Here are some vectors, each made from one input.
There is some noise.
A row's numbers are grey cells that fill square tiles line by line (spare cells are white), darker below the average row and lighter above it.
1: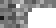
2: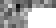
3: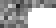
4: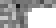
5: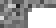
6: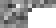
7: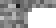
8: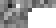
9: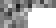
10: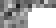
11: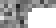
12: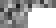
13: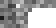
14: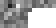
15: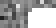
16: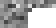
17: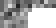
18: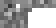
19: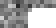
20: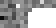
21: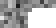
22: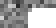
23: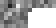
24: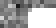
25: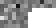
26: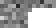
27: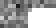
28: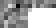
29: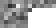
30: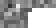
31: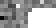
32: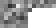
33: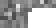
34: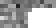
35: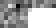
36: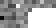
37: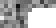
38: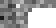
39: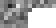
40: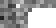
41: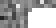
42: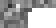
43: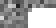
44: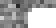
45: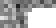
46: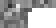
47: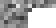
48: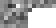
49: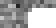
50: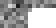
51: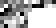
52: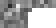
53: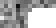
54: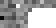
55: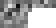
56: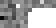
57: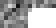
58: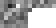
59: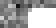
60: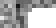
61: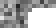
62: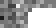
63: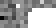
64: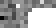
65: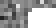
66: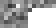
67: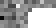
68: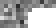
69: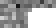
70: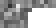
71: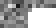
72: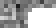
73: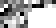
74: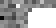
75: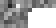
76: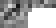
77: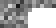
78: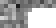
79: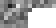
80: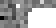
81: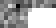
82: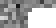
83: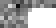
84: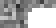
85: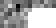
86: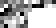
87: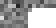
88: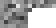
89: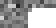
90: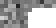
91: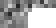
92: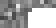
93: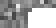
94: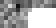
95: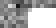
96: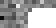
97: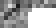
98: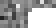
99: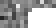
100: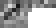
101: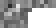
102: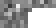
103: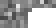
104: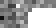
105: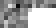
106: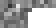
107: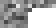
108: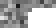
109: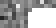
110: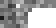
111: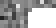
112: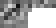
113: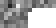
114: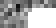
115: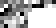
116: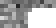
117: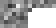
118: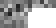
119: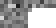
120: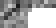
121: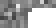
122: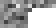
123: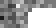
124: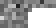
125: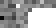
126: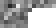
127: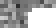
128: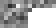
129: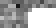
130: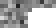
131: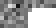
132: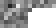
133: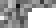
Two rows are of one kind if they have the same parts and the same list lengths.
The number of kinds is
3.
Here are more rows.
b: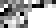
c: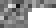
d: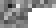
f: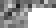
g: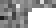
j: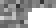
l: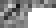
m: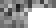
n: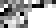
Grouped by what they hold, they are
b, n
c, f, j, l, m
d, g

